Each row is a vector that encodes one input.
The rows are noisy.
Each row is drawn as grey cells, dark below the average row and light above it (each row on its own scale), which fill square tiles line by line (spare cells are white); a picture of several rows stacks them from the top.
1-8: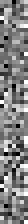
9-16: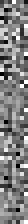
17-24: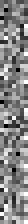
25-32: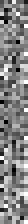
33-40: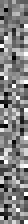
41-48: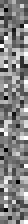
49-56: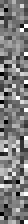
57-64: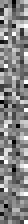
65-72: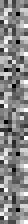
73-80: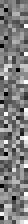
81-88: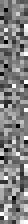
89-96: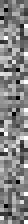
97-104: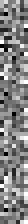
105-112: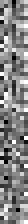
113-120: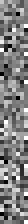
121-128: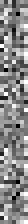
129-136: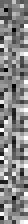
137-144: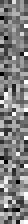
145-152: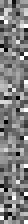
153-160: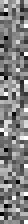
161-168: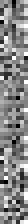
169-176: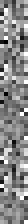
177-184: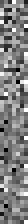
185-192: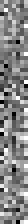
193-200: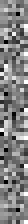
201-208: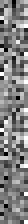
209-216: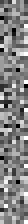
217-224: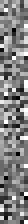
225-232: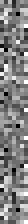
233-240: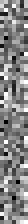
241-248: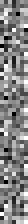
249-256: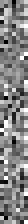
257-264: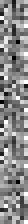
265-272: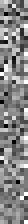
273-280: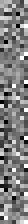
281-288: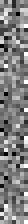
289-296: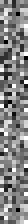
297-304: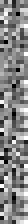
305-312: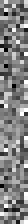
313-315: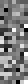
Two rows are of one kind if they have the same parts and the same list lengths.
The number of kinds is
4.
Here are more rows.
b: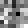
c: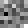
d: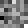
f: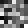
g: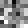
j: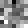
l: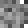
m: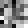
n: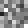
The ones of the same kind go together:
b, g, j, m
c, n
d, f
l

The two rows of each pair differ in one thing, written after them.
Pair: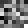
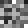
the node of the tree
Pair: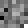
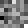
the true/false value
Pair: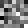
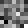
the node of the tree
